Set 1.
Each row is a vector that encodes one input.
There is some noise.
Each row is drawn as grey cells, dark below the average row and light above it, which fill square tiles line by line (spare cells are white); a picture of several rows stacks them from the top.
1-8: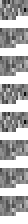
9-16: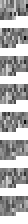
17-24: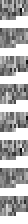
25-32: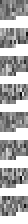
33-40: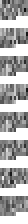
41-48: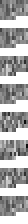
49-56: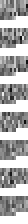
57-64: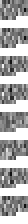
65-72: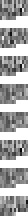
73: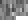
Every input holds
one of 6 labels.
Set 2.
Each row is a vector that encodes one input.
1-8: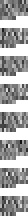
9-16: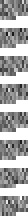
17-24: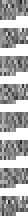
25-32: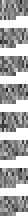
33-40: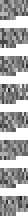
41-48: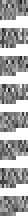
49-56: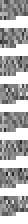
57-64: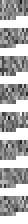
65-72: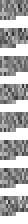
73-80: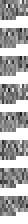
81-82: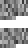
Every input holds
a point on a 16-point circle.
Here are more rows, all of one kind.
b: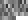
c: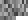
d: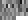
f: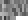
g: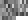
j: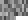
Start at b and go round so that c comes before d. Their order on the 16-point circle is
b, g, c, j, f, d.
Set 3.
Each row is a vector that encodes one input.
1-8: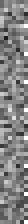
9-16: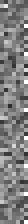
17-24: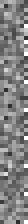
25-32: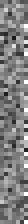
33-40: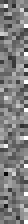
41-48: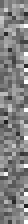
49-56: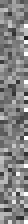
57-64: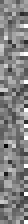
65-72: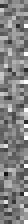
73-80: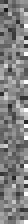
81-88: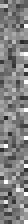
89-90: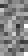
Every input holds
a point on an 11-point circle.
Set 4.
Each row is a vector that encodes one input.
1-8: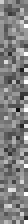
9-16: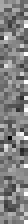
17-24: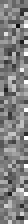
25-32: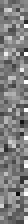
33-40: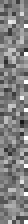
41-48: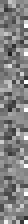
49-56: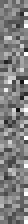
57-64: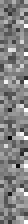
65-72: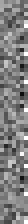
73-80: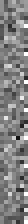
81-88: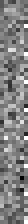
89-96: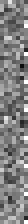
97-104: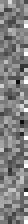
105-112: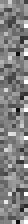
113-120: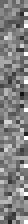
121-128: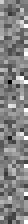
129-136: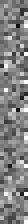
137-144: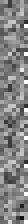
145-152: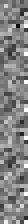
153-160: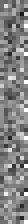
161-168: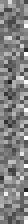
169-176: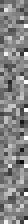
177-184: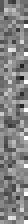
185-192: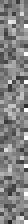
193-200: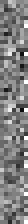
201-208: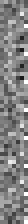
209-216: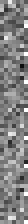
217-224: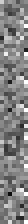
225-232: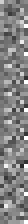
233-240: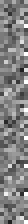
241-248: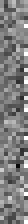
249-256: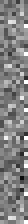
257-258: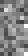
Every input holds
a point on an 18-point circle.
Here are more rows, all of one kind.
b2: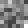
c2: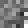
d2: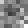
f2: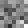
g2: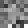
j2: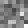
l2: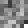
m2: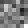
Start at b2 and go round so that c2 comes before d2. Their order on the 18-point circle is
b2, c2, m2, g2, l2, j2, d2, f2.
